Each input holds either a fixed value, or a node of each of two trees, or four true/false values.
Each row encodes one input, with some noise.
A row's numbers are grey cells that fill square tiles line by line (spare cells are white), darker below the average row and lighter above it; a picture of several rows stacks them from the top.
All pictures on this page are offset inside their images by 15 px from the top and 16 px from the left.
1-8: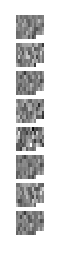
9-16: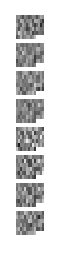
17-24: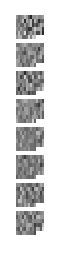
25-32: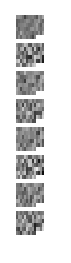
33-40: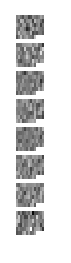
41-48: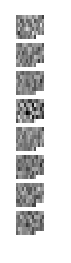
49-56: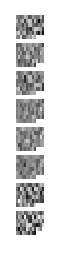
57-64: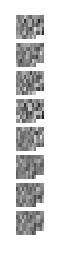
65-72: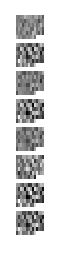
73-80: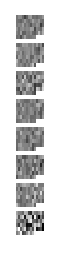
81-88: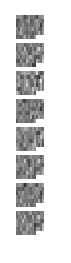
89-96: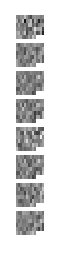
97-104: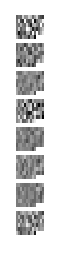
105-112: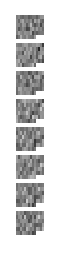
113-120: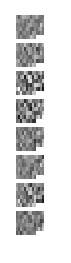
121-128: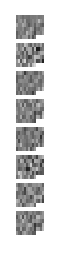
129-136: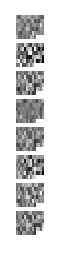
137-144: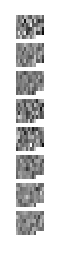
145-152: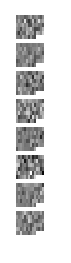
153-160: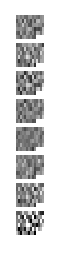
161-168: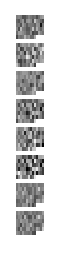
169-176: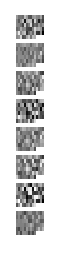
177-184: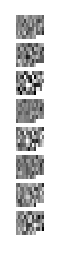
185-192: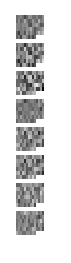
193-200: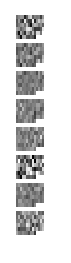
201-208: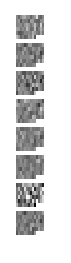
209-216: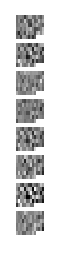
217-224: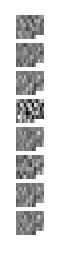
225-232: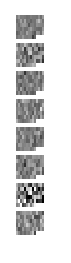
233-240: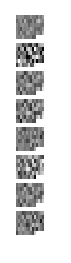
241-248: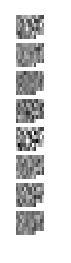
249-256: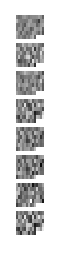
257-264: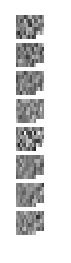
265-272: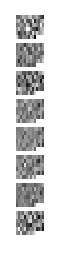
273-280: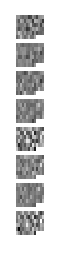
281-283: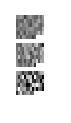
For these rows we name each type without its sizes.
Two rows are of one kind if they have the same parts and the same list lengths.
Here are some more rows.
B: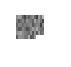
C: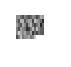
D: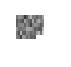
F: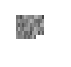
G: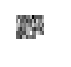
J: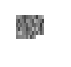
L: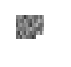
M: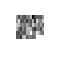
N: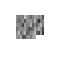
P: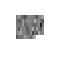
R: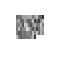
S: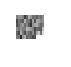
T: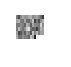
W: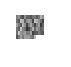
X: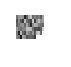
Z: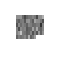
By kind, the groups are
B, C, D, J, L, P, S, W, X, Z
F, N, R, T
G, M

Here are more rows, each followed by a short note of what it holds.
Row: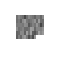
four true/false values
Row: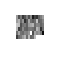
a fixed value
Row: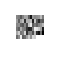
a node of each of two trees
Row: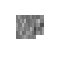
four true/false values
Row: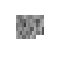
a node of each of two trees
